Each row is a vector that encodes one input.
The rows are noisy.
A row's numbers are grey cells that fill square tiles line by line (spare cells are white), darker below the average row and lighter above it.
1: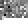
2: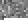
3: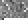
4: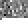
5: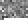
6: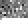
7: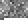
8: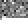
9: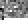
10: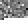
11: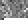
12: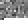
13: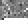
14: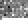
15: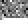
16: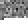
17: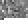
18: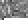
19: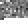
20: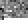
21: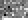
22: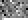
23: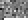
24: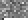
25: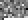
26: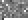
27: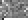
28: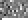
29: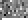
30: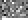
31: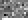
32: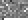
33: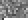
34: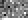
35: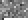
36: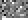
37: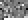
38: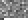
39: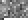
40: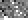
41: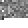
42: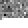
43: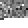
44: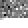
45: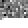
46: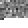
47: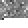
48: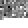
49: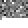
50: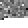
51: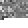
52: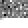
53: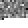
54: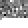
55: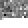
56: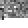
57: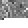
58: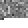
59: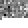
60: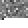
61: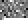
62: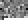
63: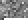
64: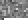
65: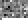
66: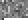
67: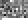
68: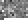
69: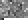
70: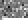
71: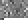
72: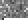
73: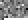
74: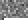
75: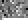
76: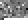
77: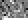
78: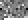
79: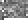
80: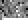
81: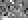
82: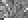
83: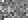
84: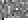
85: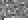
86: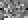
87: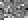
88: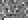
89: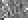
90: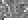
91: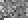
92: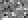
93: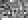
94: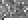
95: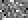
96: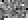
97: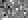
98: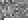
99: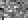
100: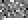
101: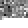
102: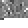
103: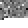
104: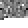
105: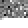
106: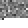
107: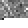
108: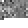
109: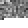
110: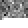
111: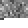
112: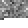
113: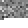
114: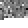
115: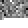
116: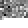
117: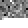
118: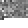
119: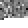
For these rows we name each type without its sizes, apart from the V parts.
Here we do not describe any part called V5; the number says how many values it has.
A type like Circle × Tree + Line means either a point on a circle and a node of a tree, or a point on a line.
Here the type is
Bool × (Line + V5).
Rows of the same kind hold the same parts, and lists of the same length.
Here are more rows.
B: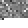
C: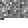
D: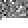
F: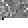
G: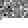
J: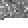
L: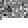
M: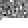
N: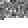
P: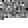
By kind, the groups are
B, C, F, G, J, L, M
D, N, P

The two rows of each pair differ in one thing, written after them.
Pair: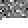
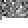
the value of V5
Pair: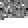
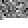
the true/false value
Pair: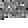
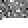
the true/false value
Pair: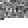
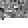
the value of V5
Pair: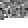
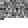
the value of V5
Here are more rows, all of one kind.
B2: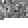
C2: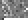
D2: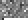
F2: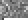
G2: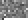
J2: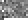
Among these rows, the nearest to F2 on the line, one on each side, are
C2 and G2.
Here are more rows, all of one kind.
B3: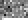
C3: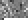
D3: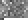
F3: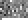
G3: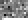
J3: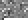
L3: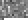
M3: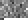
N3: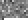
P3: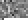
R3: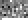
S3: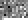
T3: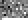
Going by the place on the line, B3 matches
C3 and M3.
